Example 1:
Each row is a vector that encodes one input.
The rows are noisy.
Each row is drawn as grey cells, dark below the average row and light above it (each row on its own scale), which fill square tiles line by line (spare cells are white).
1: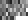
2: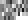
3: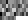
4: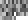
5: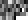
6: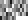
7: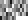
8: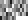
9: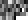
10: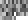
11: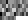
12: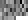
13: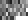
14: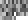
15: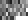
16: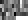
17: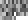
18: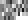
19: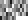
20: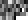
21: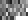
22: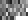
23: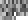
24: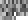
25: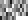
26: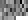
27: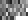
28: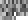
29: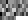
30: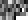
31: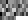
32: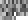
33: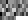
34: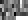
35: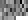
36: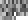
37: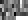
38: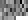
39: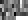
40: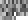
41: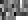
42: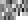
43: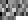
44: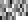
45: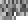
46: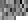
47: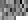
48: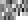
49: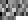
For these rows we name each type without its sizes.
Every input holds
a point on a circle.
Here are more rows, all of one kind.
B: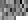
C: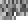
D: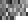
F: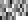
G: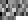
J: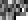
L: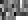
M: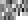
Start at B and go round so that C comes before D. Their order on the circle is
B, C, M, F, D, G, L, J.
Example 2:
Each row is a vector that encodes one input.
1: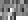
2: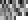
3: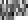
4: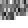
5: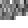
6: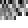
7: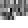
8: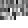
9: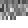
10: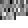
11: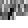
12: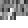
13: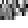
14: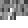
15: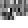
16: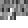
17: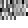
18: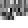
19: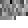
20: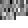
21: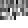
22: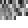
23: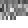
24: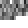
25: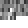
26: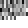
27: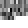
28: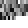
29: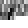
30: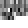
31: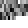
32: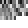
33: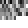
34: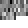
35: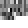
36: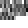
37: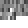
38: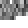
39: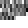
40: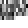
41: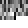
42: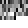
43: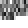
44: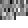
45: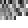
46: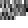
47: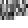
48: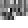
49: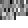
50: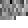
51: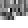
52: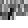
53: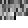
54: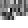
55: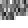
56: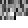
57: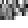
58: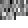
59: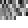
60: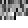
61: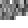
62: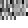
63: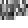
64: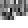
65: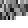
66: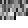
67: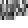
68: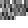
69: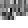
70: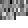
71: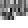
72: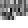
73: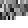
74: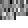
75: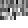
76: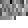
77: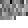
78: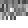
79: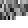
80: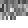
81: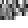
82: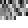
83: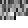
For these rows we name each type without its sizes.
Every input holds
four true/false values.
